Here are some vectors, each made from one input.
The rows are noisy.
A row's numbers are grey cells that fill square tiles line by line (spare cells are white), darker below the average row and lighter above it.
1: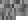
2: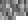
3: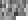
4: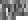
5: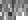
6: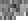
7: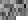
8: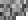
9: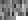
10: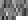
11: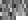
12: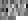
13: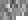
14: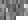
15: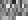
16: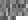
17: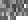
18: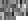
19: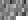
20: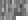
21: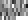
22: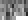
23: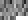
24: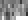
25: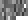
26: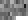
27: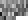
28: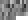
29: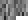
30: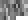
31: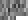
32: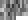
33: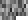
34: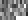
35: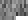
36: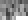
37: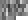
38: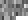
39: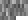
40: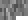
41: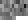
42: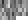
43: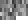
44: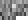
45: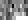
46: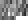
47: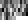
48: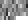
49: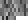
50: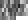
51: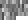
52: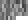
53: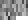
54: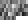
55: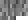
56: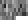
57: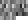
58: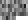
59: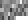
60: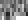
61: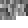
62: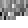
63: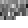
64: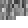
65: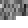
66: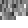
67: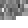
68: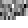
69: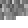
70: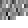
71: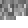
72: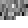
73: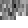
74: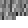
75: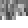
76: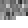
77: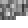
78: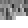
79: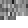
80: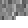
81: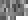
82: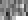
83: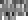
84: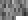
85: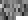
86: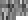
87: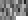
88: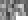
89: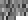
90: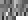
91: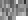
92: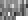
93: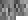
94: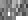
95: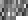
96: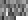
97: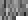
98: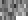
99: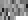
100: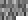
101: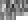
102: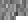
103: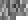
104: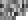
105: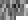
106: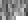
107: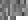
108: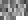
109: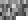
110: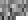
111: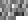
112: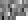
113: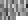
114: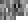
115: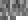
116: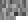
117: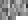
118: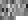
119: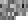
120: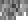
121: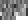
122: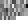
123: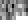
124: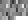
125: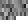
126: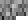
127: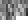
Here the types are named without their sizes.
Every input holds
a node of a tree, together with either a point on a line, or a node of a tree.
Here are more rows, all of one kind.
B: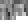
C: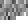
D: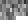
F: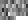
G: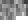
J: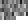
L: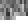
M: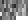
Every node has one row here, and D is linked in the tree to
G, J and L.
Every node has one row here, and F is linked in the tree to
C and G.
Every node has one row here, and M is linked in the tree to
J.
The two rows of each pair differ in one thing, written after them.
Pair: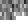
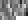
the place on the line
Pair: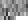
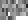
the node of the tree
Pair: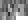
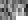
the node of the tree
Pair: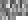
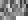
the place on the line
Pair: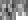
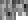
the place on the line
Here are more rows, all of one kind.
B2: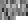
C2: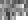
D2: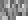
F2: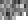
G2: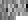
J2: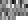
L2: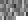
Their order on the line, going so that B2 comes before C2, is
J2, G2, D2, B2, C2, F2, L2.
